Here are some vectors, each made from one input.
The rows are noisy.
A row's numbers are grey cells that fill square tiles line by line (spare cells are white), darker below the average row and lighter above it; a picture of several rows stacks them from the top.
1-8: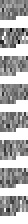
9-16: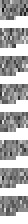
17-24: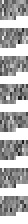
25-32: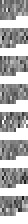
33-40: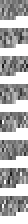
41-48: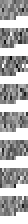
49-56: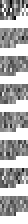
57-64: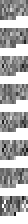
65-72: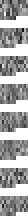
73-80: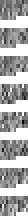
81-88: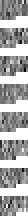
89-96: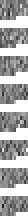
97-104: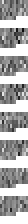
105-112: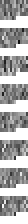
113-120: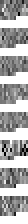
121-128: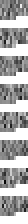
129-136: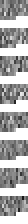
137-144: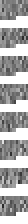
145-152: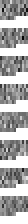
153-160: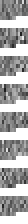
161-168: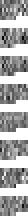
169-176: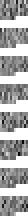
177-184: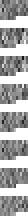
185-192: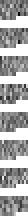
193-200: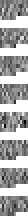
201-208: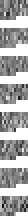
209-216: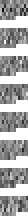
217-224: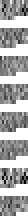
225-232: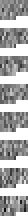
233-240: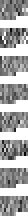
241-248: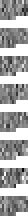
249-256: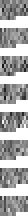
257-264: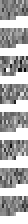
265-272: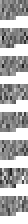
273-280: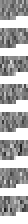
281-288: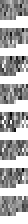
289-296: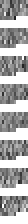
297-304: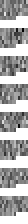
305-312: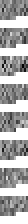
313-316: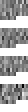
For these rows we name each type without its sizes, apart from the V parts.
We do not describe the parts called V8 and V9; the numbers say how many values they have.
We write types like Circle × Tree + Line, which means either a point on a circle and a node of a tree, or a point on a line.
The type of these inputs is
Bool × V9 + Line × V8.
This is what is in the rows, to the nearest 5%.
About 45% of them hold a point on a line and a value of V8. The rest hold a true/false value and a value of V9.
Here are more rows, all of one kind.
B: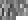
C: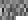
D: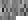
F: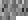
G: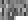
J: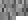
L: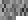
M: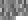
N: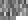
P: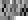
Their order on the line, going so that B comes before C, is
D, B, C, G, M, N, J, P, F, L.
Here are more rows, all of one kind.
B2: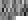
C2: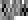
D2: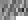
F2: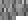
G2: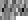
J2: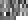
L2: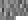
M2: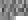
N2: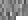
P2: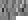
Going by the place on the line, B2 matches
D2, F2, G2 and P2.
